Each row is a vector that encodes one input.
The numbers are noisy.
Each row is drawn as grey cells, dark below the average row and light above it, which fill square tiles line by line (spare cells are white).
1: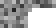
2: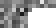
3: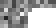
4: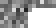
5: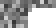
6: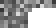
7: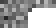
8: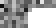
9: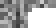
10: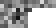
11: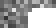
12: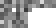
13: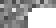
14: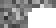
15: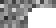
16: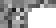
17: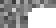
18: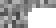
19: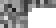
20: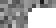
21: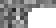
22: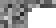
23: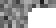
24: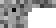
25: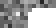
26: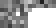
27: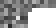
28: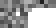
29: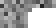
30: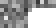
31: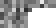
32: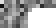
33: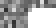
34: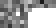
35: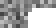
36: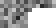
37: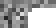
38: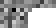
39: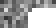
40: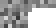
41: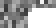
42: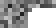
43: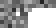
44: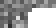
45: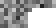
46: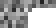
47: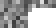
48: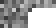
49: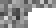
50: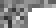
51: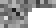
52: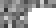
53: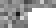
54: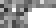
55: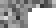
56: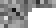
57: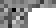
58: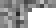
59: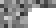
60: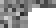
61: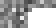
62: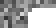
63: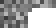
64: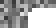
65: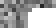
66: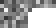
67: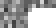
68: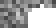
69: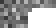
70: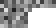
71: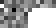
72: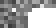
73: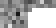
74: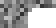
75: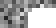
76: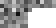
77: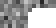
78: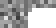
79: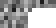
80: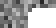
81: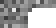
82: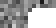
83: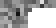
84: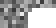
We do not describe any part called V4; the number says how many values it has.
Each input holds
a point on a 5-point circle and a true/false value, together with a list of up to two values of V4.
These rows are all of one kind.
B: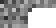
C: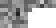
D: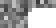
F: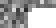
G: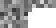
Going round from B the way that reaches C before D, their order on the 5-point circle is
B, C, G, D, F.
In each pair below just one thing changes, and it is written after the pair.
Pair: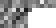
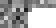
the value of V4 in item 2 of the list
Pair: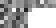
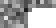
the value of V4 in item 1 of the list
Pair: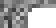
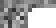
the value of V4 in item 2 of the list
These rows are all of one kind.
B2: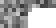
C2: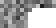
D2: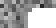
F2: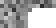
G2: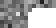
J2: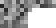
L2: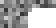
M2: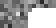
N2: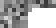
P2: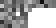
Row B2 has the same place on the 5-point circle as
L2, N2 and P2.
